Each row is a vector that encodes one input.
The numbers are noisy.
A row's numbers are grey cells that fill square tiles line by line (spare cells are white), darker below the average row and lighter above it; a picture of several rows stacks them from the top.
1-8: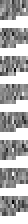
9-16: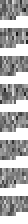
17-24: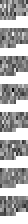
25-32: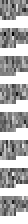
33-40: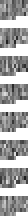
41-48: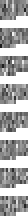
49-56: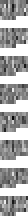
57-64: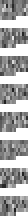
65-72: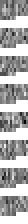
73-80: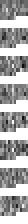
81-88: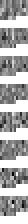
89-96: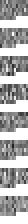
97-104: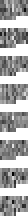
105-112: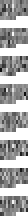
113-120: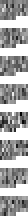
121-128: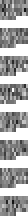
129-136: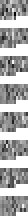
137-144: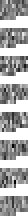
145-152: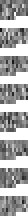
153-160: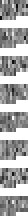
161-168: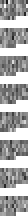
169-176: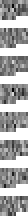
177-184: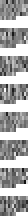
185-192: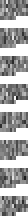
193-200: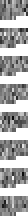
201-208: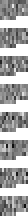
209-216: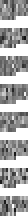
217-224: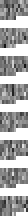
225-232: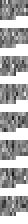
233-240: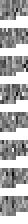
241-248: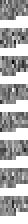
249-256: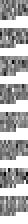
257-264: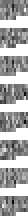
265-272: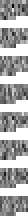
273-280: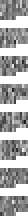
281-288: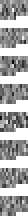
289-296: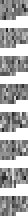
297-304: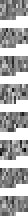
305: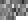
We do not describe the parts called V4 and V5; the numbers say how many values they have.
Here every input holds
four true/false values, together with either a node of a 10-node tree and a value of V5, or a value of V4.
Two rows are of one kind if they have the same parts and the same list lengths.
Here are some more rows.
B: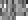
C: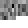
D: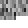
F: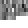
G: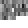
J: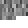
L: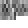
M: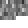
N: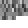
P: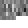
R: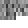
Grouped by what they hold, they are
B, J, M, R
C, D, F, G, L, N, P

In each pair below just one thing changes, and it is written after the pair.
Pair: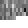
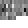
one of the four true/false values
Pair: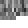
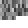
one of the four true/false values
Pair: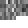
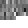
the value of V4
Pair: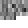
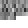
one of the four true/false values
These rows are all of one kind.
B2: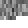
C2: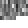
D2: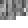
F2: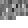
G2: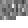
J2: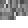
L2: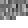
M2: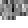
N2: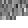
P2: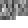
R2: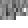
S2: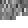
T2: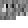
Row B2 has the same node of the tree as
G2 and M2.
